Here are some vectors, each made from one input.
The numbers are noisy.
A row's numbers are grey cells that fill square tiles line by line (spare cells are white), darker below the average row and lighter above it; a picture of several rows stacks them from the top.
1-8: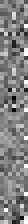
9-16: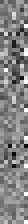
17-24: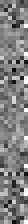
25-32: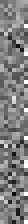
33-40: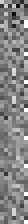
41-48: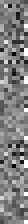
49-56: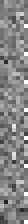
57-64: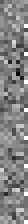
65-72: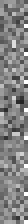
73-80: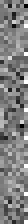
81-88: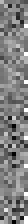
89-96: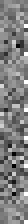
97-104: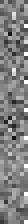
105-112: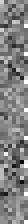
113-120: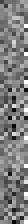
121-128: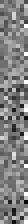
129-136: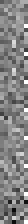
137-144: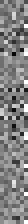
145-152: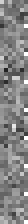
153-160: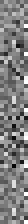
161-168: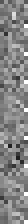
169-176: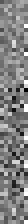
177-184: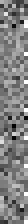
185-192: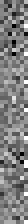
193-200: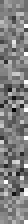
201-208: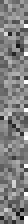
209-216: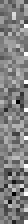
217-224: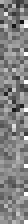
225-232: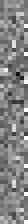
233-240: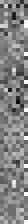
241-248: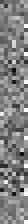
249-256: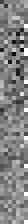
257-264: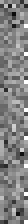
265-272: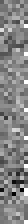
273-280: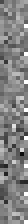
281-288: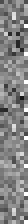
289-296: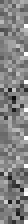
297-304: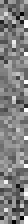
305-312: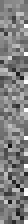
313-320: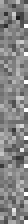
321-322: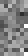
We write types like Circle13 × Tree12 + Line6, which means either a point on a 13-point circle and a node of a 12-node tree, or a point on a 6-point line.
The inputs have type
(Bool × Bool × Bool + Unit) × Line6.
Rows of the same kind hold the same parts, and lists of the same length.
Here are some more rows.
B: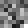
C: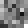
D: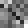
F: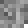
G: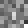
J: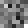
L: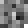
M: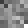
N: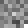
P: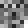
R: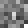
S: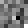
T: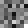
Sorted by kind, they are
B, C, D, F, M, N, P, T
G, J, L, R, S

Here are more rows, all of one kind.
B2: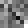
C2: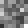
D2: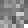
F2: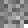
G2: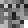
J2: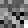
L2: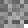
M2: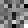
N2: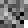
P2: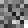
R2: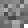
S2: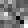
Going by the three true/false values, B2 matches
D2 and G2.
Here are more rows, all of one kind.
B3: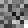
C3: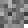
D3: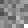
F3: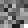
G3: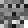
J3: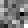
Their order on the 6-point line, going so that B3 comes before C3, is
F3, G3, B3, J3, C3, D3.
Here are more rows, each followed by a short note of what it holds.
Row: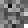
a point on a 6-point line
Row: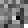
a point on a 6-point line
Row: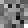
a point on a 6-point line
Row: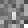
a point on a 6-point line
